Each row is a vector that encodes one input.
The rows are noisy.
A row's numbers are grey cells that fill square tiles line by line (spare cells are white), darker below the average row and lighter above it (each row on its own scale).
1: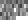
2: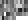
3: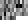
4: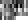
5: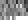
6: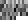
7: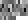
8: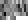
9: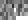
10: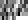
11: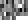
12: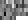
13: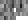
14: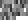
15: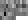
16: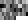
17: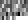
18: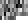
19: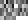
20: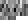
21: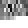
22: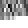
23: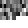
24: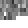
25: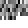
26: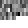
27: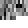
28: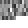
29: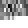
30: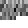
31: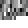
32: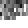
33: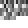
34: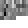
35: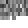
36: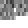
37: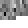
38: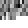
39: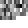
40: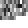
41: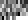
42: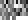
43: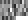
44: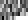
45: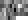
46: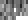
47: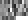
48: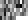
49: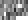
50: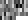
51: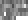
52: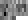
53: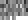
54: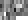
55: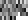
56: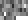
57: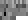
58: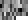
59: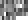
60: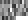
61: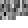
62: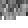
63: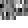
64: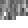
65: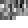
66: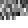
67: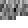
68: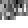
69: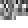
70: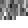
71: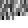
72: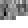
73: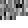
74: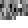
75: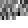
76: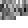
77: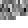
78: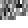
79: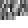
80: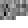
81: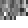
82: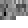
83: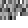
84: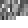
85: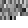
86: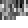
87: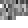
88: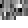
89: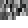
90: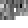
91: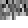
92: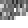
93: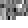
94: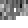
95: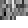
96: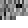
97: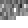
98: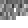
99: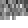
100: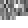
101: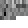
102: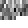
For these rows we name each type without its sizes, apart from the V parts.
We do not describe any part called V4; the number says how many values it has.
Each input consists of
a list of items, each a true/false value and a value of V4.
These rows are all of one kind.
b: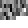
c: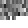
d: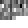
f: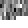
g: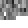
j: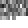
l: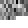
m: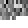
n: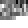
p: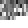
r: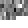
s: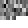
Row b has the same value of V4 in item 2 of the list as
c, f, j and s.
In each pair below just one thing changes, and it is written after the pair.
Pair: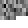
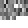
the true/false value in item 2 of the list
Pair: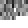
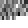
the true/false value in item 1 of the list
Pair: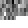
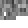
the true/false value in item 2 of the list
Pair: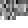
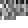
the value of V4 in item 2 of the list
